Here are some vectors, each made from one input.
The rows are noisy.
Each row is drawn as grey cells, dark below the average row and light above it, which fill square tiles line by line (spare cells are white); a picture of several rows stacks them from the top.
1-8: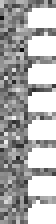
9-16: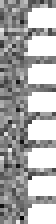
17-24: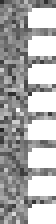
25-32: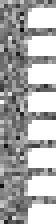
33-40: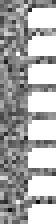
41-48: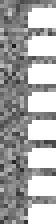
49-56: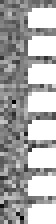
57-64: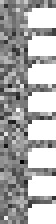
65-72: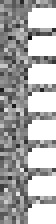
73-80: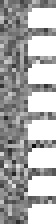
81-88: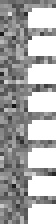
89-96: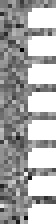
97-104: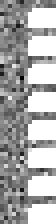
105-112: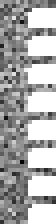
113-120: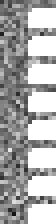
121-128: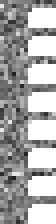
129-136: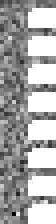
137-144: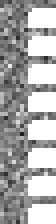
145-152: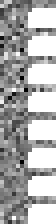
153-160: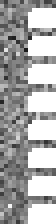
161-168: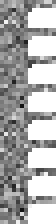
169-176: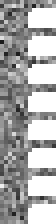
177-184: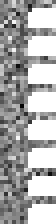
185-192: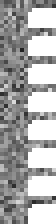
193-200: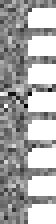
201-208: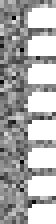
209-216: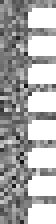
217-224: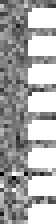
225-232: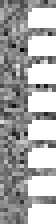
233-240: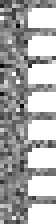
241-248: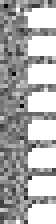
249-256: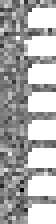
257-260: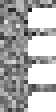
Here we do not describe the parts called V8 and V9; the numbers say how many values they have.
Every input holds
either a point on a 3-point line and a point on a 6-point line, or a point on a 12-point line and a value of V8, or a value of V9.
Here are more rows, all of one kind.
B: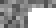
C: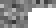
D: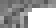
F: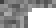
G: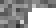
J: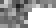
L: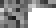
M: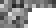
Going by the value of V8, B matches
F and J.
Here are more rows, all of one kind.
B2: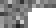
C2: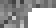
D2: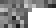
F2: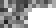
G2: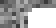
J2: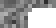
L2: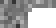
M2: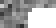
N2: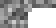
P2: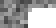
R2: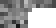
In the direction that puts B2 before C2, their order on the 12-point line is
G2, J2, F2, P2, R2, M2, B2, D2, L2, C2, N2.
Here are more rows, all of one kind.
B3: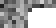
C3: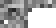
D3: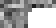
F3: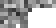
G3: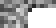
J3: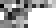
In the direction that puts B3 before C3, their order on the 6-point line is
G3, B3, J3, D3, C3, F3.
